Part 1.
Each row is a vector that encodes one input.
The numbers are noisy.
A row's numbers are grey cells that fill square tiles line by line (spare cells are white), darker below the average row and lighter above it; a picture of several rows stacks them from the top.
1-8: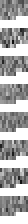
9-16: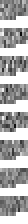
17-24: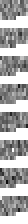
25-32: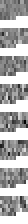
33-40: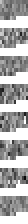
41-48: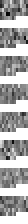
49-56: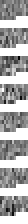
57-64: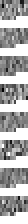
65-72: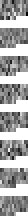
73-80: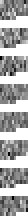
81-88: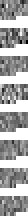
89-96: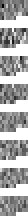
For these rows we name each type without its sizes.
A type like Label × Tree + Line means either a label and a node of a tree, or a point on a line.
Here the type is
Label × Label.
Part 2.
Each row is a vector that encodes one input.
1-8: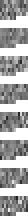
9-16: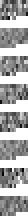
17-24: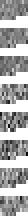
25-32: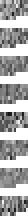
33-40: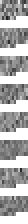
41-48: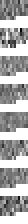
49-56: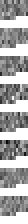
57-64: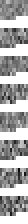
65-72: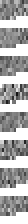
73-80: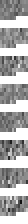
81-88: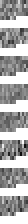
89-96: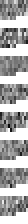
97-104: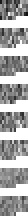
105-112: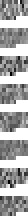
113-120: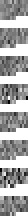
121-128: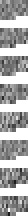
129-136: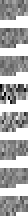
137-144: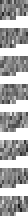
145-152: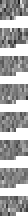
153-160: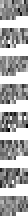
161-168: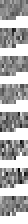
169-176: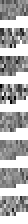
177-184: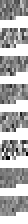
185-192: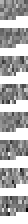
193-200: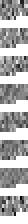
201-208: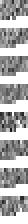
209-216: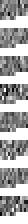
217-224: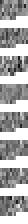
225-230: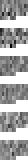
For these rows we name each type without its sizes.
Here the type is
List(Line).
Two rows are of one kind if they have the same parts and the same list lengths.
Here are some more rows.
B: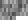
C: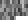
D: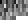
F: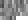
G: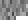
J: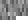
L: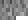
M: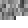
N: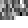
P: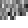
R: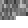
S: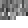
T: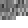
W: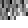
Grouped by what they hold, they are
B, C, F, G, J, L, W
D
M, N, P, R, S, T

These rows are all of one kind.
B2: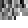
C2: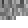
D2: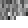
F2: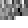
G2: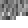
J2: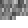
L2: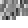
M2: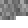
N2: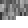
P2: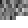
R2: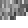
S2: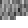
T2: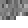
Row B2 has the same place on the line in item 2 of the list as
P2 and S2.
